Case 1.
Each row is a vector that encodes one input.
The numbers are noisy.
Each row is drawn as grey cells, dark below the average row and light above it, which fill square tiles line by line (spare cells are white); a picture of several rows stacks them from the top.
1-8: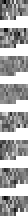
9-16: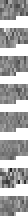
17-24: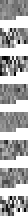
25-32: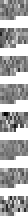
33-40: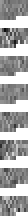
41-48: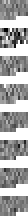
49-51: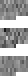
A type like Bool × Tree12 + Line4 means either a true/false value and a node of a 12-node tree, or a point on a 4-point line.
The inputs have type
List2(Line4).
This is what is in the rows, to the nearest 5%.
All of them are lists of up to two points on a 4-point line: about 10% are empty, 50% hold one and 40% two.
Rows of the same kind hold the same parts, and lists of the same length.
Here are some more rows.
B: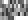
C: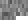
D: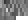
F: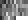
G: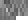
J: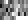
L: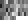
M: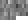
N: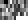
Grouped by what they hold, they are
B, C, D, G
F, J, L
M, N

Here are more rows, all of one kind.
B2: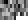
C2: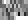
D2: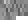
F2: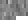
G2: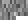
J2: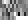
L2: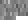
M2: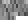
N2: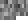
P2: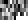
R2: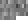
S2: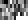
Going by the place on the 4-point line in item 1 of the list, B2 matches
D2, P2 and S2.
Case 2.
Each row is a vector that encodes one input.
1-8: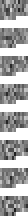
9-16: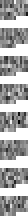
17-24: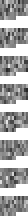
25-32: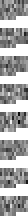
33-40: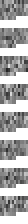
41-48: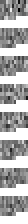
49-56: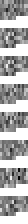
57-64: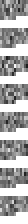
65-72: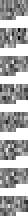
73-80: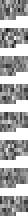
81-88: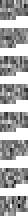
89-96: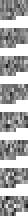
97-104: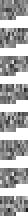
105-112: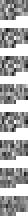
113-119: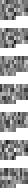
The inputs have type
Label6 + Line13.
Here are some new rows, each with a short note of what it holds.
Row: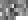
a point on a 13-point line
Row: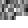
a point on a 13-point line
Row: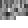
one of 6 labels
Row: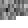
a point on a 13-point line
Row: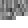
a point on a 13-point line
